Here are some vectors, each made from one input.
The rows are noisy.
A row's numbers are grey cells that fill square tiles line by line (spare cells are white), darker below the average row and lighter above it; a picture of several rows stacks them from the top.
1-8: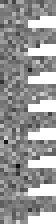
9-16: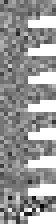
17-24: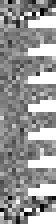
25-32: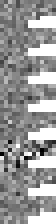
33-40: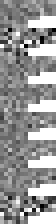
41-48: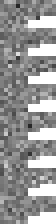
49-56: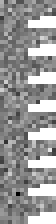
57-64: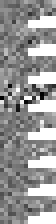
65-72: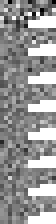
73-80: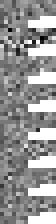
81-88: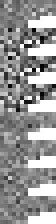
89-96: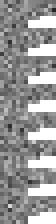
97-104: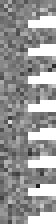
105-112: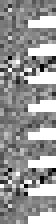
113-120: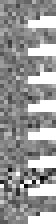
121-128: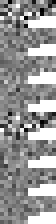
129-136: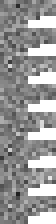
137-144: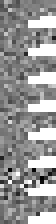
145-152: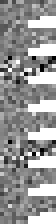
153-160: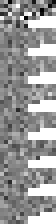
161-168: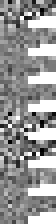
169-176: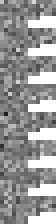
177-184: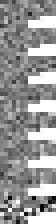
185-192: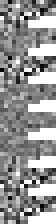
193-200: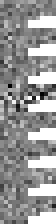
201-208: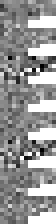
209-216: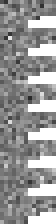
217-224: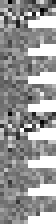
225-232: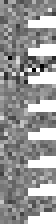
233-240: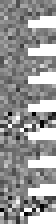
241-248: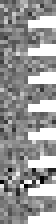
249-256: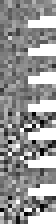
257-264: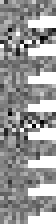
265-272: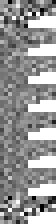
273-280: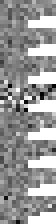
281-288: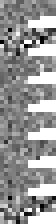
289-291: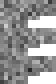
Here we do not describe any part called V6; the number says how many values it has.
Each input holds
either a point on a 7-point line, or four true/false values and a value of V6.
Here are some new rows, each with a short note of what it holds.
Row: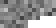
four true/false values and a value of V6
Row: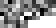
a point on a 7-point line
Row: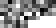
a point on a 7-point line
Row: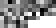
a point on a 7-point line
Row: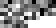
a point on a 7-point line
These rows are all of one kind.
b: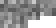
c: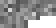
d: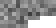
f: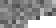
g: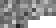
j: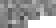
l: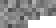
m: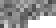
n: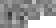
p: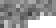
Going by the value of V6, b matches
m and p.
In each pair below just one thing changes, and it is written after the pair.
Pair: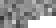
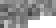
the value of V6
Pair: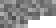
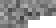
one of the four true/false values
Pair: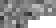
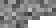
one of the four true/false values
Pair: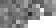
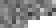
one of the four true/false values
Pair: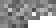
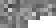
one of the four true/false values
